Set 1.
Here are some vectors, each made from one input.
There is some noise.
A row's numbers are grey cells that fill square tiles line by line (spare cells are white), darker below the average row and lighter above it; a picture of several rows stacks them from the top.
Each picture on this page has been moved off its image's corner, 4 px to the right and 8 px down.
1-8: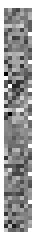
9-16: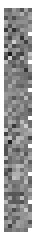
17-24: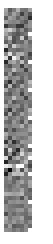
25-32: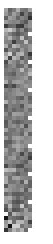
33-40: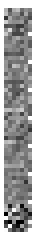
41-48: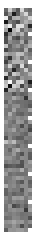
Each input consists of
three true/false values.
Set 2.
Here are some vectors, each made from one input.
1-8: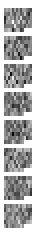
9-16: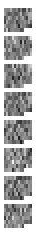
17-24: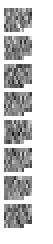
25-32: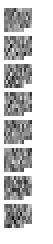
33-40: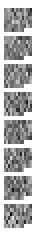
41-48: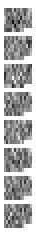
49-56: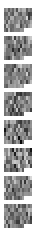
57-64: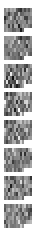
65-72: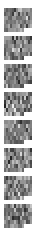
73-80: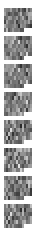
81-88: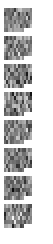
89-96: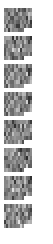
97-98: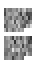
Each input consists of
four true/false values.
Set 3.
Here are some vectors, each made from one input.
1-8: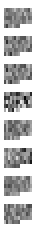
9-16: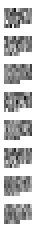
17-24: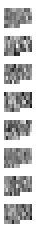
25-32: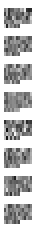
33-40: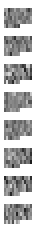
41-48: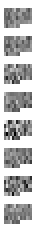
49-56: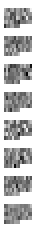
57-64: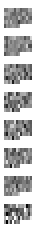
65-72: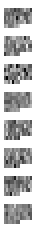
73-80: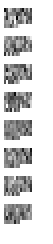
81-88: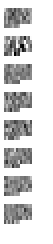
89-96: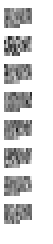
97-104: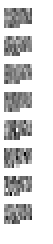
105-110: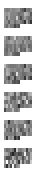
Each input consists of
either a point on a 20-point circle, or a fixed value.
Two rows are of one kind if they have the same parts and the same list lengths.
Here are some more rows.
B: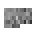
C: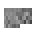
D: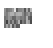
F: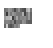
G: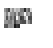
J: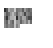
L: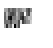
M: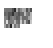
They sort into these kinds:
B, C, D, F, G, J, M
L

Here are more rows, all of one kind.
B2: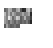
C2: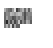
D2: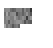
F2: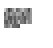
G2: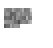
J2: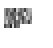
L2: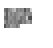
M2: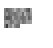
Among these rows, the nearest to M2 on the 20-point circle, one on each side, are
C2 and L2.
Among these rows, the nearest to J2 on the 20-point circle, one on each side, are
B2 and G2.
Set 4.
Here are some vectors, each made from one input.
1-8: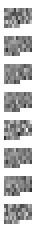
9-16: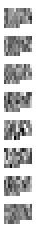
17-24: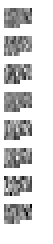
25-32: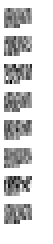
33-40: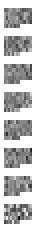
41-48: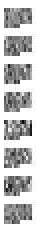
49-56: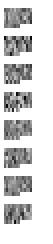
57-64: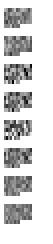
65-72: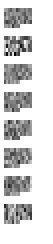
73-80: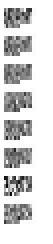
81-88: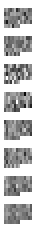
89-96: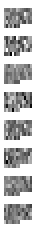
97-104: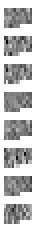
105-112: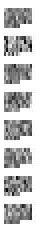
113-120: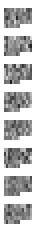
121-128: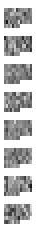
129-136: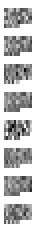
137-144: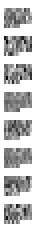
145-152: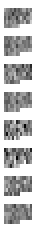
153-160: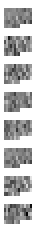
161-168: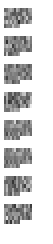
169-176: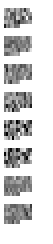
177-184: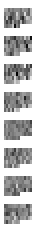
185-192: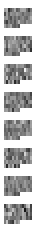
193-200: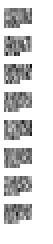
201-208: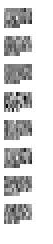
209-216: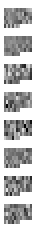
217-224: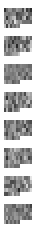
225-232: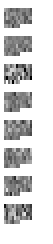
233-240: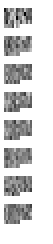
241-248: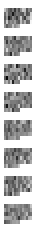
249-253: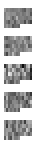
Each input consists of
either a point on a 20-point circle, or a fixed value.
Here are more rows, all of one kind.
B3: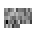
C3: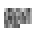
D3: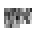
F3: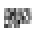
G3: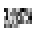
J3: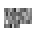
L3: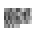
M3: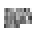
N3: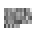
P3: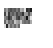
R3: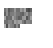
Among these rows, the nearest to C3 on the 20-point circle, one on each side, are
B3 and M3.
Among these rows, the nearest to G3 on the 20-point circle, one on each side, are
D3 and F3.
